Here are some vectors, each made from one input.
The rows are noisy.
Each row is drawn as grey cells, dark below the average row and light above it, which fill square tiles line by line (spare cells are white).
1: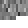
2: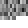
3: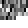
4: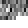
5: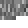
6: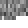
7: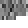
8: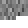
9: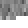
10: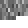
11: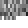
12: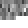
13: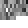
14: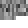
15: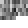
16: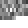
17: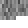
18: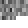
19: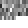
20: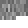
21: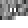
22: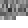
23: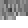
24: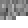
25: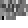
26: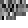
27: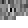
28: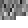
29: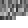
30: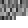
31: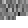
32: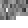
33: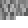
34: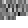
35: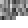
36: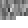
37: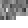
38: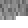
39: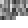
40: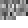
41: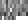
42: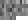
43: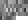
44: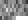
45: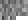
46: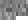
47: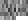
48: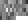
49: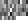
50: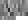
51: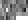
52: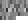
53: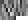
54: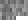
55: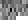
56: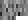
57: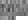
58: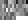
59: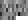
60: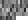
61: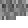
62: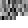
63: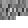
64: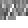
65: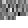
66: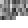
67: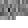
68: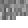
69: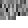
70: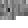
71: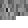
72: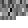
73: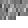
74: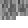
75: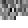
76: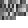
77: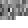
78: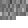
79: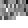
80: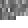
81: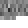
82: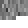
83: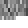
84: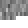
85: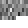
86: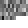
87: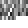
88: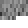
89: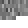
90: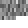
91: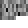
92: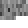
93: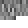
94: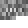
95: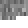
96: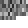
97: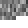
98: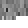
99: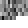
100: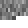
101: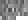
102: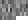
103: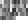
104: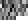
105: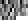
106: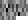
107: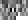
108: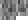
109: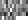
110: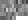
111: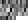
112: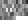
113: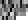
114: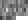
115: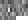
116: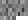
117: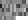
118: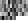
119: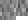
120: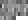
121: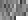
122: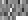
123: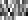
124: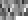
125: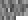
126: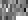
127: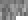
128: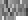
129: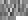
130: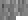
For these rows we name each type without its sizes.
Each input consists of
a list of points on a line.
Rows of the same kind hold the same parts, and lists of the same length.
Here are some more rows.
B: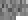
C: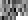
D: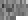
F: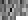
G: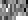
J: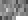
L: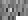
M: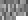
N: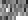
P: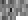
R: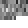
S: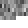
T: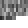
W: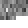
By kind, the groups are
B, D, F, P, S
C
G, J, N, R, T, W
L, M

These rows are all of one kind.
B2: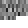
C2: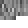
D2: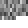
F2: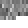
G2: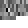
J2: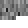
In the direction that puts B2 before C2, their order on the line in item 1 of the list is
B2, D2, J2, G2, F2, C2.
